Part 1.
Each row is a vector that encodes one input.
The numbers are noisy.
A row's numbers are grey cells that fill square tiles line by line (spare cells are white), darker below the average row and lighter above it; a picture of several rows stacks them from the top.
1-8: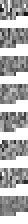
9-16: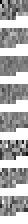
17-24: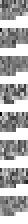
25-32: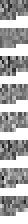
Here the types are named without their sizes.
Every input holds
a node of a tree.
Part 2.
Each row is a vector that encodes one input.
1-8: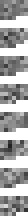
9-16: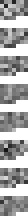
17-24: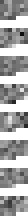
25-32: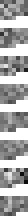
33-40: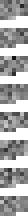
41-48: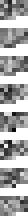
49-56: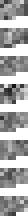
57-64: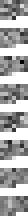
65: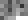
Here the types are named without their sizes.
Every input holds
either a point on a circle, or a fixed value.
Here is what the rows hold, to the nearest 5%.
About 85% of them hold a point on a circle. The rest hold a fixed value.
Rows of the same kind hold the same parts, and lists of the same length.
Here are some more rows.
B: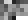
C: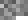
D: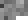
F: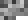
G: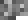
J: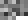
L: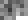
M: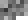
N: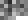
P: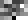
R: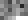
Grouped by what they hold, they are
B, C, D, F, G, L, M, N, R
J, P

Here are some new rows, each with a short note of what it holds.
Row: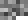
a fixed value
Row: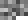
a fixed value
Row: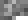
a point on a circle
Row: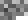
a point on a circle
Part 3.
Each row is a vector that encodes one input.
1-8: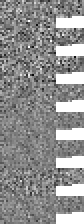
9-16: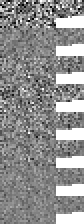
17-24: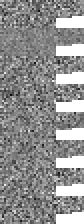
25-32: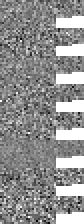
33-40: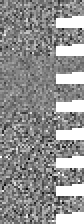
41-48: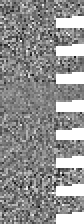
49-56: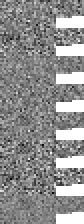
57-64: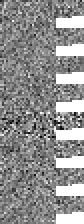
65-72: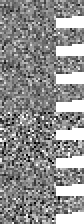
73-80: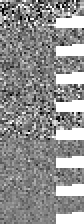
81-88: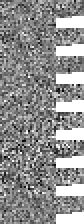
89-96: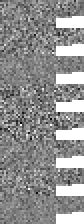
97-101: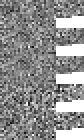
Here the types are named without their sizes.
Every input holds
a point on a line.
